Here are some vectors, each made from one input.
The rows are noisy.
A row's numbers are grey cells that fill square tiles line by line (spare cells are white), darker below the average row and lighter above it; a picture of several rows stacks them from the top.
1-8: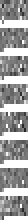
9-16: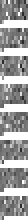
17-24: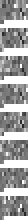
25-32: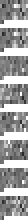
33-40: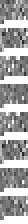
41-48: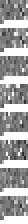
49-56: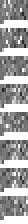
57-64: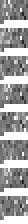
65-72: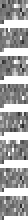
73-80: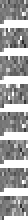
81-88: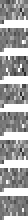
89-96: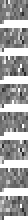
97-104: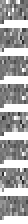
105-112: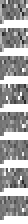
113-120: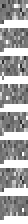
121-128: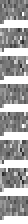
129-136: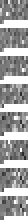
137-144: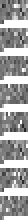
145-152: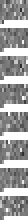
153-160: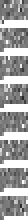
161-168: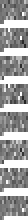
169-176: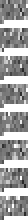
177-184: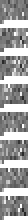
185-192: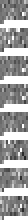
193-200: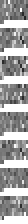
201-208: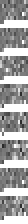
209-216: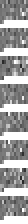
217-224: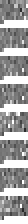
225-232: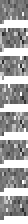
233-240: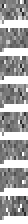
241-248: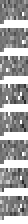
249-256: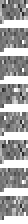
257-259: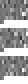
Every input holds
either a point on a 6-point line and a true/false value, or a node of a 10-node tree, or a list of up to two points on a 5-point line.
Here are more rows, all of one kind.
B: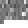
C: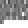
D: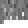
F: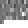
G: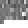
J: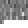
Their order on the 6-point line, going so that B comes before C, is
B, G, F, C, J, D.
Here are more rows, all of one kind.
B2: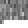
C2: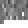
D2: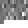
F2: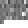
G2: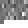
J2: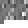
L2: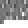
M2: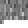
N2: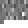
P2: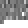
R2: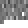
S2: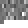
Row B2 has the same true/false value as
F2, L2, M2 and P2.
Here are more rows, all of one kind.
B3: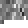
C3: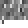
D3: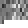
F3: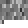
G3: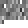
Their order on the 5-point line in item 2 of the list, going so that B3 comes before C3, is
G3, D3, B3, F3, C3.
